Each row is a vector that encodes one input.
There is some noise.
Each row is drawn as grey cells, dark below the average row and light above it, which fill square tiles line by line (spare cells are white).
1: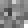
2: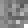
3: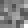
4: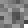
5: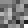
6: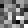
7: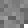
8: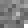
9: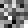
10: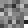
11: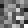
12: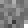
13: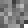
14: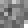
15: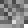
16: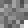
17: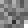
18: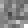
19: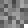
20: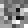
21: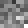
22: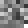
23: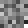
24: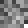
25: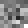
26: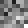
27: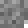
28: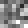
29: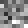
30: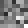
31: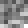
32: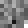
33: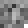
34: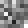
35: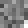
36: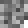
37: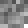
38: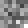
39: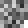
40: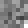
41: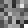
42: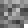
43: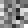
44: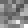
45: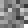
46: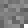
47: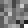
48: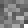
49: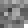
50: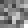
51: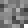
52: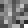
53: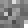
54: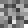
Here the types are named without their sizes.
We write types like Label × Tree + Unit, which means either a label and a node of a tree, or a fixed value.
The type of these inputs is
Tree.
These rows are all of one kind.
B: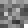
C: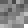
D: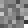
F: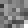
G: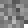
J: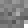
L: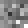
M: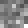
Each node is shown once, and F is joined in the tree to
J.
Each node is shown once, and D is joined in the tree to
G.
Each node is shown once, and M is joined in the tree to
C and L.
